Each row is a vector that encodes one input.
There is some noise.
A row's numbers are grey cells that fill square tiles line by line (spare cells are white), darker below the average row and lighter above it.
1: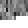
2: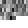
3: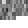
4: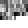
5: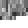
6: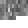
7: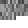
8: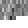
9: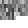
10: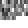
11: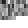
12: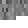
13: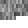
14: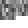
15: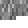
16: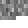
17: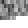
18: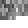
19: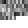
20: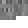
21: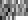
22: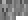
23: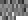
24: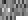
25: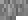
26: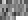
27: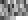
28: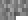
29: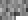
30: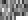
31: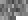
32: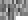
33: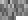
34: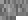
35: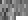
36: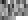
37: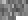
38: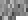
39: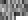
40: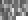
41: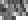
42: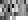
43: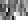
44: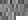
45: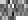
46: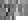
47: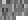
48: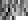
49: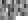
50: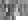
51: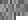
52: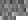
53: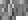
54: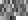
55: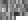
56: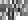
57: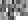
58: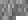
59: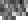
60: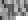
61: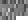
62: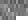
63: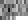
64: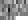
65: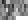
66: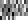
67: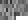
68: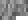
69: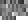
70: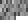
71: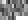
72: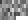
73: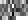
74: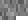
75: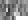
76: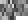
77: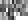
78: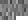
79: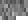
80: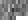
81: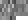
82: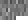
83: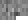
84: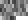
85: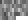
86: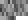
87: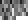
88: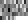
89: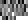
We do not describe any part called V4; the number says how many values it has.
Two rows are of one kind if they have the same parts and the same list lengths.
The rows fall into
4 kinds.
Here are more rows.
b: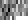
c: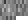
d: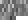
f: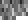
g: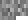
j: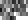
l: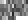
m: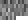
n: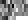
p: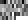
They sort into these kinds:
b, n
c, f, j, l
d, m
g, p

